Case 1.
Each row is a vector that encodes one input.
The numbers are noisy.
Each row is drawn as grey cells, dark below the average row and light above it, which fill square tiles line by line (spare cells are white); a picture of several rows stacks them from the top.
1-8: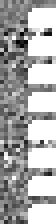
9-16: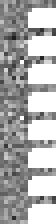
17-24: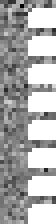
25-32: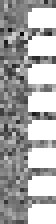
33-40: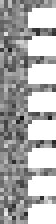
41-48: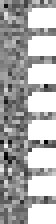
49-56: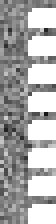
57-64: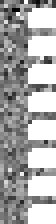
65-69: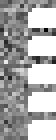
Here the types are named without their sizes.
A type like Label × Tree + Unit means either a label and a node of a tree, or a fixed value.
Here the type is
(Circle + Unit) × Line.
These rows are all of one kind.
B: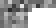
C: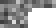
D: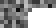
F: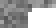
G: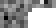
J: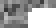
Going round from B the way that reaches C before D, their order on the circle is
B, J, C, F, G, D.
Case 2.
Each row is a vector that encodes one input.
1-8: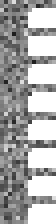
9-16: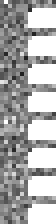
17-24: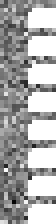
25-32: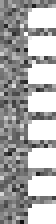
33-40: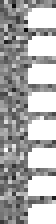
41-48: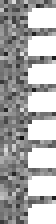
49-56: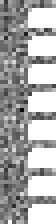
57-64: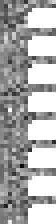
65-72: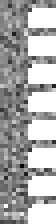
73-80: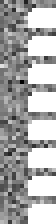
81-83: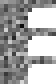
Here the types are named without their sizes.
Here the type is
Label × Line.
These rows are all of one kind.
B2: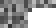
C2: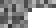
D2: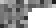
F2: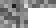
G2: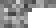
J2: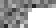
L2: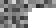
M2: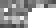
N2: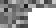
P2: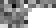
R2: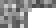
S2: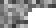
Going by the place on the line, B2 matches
C2 and S2.
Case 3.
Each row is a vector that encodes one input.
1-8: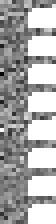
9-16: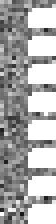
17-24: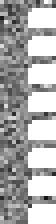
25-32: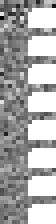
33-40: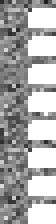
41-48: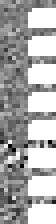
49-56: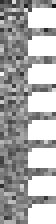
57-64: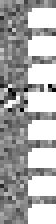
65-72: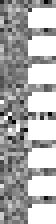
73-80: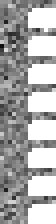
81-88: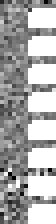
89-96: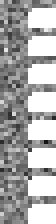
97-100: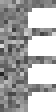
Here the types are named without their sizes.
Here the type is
List(Line).
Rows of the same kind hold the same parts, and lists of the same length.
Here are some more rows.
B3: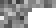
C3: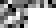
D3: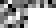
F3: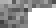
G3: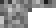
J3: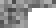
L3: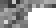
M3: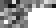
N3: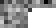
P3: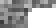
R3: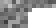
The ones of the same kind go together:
B3, G3, L3, M3, N3
C3, D3
F3, J3, P3, R3

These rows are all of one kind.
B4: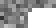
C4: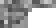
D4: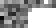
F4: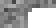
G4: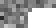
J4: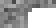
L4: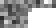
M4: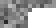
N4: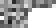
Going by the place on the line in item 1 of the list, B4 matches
G4 and M4.
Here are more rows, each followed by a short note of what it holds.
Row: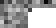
a list of one item
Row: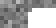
a list of two items
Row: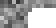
a list of one item
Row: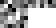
the empty list
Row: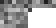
a list of one item
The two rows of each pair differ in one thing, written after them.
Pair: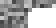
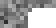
the place on the line in item 1 of the list
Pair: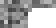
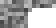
the place on the line in item 2 of the list
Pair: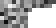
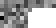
the place on the line in item 1 of the list
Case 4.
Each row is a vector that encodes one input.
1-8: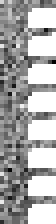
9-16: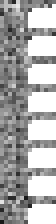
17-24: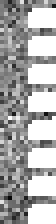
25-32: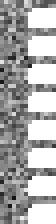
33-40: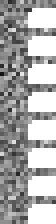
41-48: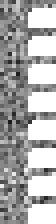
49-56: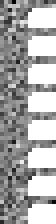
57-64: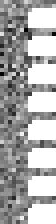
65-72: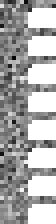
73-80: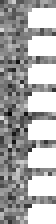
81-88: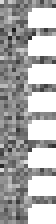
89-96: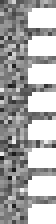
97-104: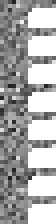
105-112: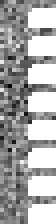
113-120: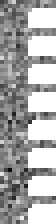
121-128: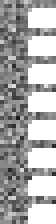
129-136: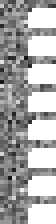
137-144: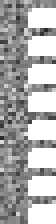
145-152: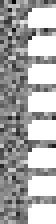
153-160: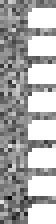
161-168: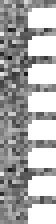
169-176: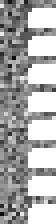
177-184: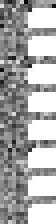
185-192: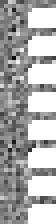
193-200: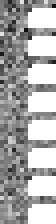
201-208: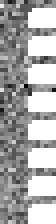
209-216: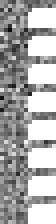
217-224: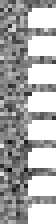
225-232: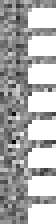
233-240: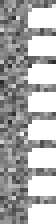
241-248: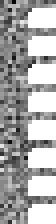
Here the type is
Line10 + Line12.
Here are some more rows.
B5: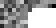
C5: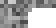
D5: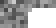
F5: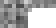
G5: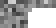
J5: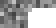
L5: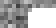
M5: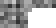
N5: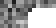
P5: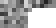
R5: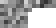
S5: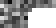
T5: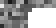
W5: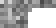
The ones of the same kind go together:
B5, N5, S5, T5
C5, D5, F5, G5, J5, L5, M5, P5, R5, W5

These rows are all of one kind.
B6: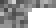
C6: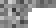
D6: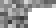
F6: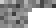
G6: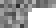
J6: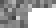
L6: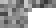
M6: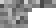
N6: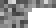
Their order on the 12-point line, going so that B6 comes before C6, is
G6, J6, B6, N6, C6, M6, F6, L6, D6.
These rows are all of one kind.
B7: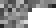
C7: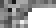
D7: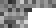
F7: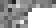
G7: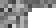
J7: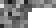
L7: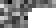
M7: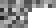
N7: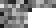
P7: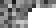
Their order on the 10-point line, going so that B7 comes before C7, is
L7, J7, N7, B7, D7, P7, C7, F7, G7, M7.
